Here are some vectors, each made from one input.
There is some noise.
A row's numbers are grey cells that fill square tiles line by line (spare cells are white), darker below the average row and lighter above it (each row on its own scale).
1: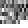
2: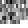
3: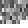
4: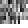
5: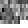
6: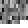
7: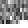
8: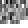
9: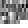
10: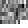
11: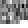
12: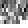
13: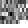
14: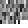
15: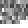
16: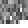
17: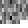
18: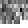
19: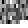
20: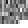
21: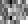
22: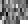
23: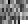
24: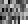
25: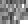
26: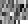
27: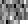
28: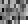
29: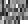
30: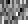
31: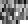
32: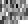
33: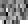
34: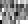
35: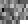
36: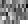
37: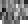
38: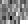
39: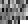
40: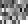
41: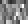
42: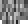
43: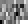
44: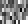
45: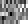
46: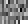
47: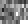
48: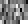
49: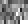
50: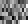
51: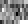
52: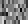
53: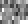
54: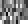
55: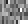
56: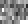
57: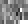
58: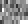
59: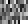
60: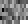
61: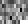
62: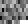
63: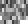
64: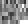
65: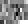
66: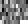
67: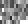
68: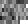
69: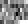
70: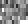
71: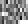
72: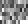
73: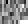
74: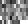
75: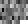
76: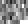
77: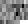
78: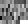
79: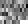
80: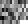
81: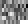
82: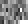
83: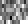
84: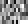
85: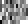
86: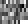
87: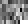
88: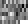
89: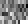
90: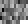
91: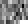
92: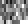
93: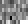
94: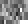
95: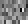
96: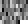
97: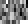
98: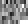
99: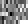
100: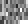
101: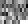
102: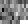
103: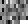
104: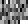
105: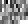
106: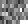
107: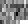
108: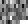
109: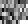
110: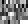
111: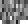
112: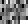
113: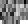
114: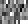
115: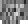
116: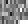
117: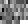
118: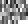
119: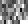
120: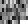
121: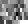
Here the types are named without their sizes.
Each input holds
three labels and a true/false value.
